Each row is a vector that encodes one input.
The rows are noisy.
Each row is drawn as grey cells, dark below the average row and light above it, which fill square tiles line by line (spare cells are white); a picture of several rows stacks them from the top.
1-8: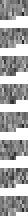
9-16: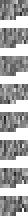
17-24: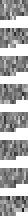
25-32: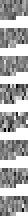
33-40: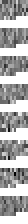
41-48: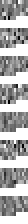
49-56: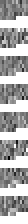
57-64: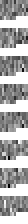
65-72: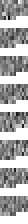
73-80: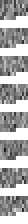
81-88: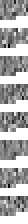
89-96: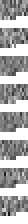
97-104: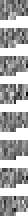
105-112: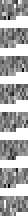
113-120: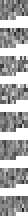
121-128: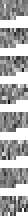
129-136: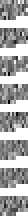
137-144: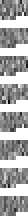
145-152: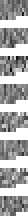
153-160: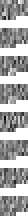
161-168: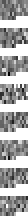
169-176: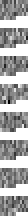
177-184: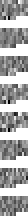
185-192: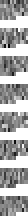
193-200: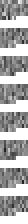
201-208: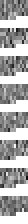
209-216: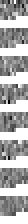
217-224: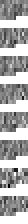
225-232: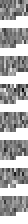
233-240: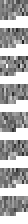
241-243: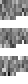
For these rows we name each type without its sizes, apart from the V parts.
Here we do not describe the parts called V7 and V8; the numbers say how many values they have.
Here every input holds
either a point on a circle, a value of V7 and a value of V8, or a point on a line.
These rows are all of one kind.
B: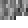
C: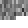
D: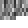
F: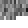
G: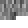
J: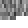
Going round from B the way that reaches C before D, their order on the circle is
B, G, F, C, D, J.
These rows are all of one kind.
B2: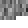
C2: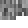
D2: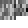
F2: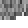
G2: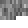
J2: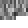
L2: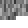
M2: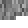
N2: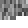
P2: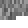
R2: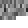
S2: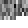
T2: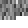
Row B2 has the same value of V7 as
J2, M2 and R2.
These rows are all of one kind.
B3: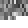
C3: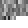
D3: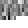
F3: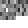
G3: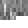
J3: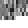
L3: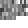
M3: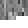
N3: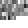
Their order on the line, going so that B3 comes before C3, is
F3, B3, J3, M3, G3, C3, D3, N3, L3.
